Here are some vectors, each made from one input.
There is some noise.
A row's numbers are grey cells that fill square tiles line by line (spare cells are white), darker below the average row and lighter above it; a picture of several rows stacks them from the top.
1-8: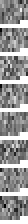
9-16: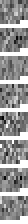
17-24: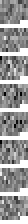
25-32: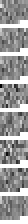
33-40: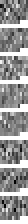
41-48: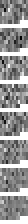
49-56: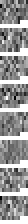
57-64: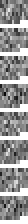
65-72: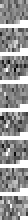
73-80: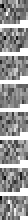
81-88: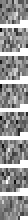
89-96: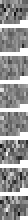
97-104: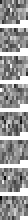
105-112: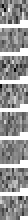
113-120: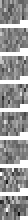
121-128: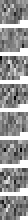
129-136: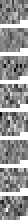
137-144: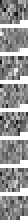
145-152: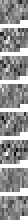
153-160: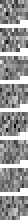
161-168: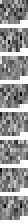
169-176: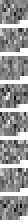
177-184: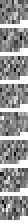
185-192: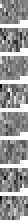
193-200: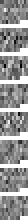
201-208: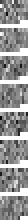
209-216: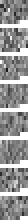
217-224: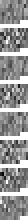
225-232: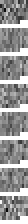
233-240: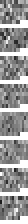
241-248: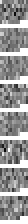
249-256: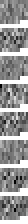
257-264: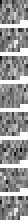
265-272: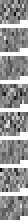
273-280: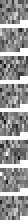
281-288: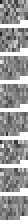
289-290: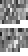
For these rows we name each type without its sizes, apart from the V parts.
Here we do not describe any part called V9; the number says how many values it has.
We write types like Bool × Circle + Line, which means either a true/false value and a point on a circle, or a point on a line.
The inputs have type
(Bool × Label + List(V9)) × Line.
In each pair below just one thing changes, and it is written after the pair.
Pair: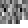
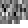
the label
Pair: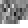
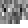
the place on the line
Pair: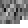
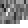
the true/false value
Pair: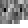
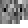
the true/false value
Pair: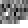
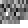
the place on the line
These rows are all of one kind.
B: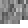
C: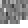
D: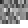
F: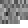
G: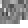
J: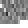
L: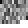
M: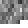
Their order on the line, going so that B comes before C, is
M, B, G, C, J, F, D, L.
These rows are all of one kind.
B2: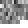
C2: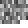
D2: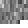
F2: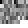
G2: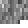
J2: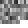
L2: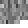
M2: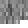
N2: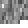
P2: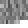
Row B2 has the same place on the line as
F2 and J2.
